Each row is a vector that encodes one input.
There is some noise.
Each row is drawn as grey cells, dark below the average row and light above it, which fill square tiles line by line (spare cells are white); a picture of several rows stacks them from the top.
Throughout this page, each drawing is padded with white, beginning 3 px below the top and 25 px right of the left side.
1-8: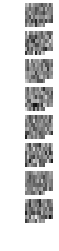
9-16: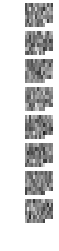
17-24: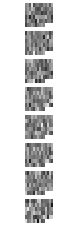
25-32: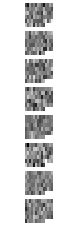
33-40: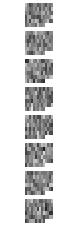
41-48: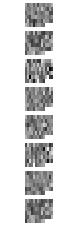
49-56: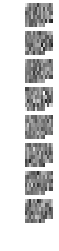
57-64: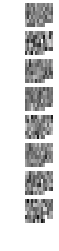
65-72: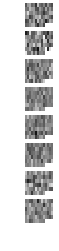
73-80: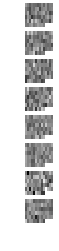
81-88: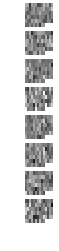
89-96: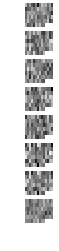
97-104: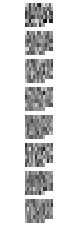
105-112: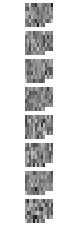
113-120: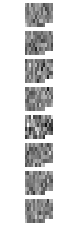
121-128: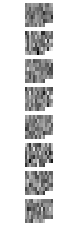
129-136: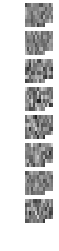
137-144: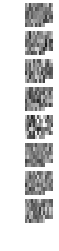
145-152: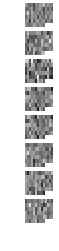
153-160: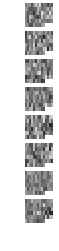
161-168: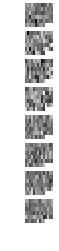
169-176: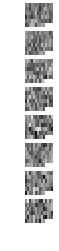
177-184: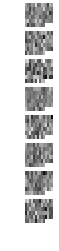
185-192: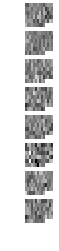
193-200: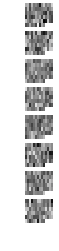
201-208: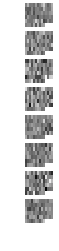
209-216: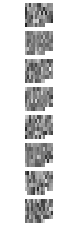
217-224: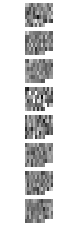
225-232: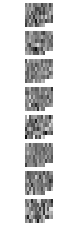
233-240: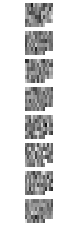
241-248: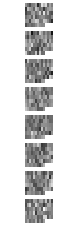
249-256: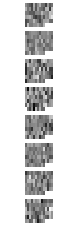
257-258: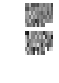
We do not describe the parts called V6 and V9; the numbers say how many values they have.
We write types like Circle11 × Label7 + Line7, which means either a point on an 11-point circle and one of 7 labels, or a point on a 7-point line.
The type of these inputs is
Circle8 + Line4 + Line7 + V6 × V9.
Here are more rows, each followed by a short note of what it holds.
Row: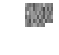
a point on an 8-point circle
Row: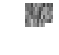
a point on a 7-point line
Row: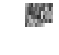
a point on a 7-point line
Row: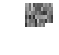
a point on an 8-point circle
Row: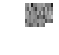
a point on an 8-point circle
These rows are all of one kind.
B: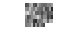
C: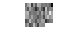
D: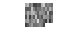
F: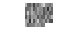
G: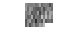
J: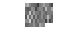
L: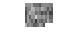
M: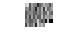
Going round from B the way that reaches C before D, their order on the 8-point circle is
B, F, C, D, J, L, M, G.
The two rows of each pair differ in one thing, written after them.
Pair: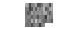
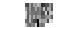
the value of V6
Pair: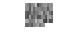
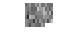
the value of V6
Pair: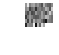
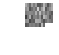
the value of V9
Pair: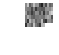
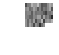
the value of V9
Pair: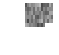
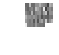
the value of V9
